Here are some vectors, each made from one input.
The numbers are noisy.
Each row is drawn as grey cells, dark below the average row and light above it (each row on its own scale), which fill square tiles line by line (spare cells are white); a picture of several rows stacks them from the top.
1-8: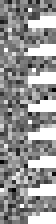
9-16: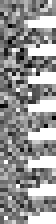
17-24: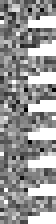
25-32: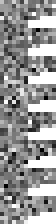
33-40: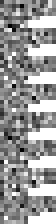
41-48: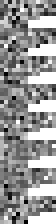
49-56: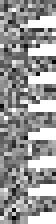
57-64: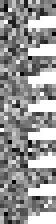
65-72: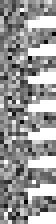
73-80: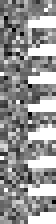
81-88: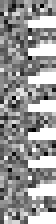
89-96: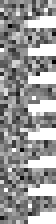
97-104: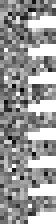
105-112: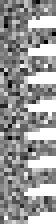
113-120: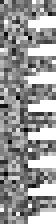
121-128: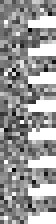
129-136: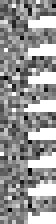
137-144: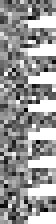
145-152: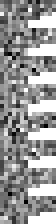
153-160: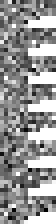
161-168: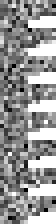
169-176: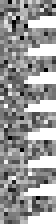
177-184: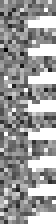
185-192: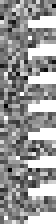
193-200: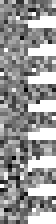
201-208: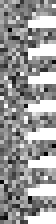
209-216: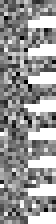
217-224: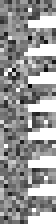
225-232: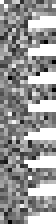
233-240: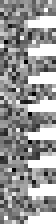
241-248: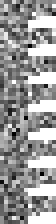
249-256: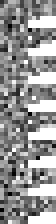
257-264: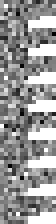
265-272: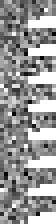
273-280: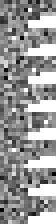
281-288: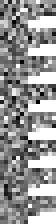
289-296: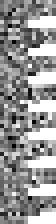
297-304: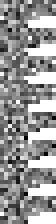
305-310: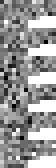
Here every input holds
either one of 10 labels and a point on a 9-point line, or four true/false values, or a list of up to two points on a 10-point circle.
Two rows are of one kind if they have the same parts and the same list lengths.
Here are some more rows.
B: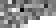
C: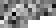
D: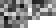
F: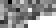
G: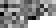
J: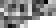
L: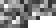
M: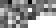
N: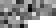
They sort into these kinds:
B, C
D, J
F, M
G
L, N

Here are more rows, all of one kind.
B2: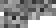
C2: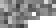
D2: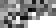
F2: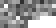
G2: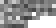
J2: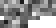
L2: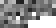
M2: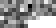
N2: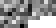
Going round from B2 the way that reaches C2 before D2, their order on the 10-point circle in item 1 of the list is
B2, M2, C2, L2, D2, J2, N2, G2, F2.
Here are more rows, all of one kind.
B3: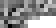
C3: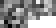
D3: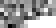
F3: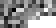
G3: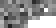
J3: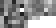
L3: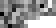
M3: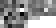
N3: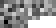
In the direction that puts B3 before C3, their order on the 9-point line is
D3, B3, L3, C3, F3, N3, J3, M3, G3.
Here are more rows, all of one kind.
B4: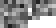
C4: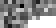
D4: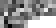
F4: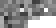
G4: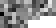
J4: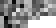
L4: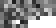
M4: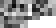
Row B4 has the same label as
C4 and D4.
